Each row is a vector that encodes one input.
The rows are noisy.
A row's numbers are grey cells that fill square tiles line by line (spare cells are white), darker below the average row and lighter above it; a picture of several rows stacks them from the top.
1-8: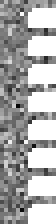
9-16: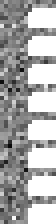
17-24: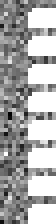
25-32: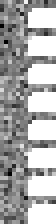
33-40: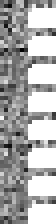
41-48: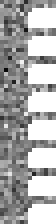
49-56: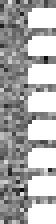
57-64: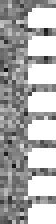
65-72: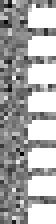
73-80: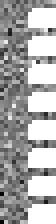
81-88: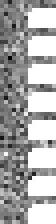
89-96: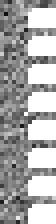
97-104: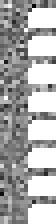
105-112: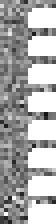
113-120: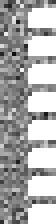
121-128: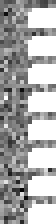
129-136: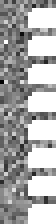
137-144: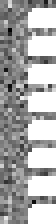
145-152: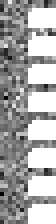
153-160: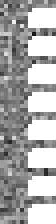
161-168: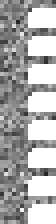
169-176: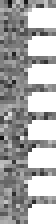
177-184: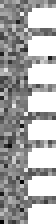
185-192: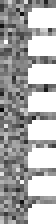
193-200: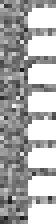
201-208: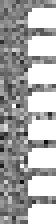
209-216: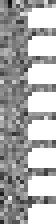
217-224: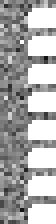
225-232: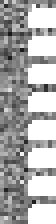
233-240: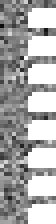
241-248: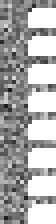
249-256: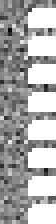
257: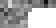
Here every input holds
a point on a 13-point line, together with either a point on a 5-point circle and a true/false value, or a fixed value.
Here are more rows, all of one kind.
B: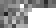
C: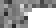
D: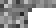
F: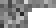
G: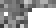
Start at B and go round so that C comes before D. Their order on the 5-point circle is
B, C, F, G, D.
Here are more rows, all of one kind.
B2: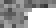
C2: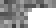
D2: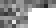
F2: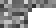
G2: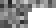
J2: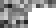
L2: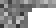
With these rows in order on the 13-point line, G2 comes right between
J2 and L2.
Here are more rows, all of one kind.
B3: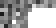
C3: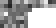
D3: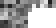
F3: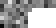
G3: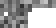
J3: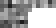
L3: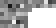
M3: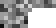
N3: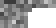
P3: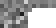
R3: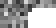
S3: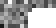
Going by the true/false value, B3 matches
L3 and N3.
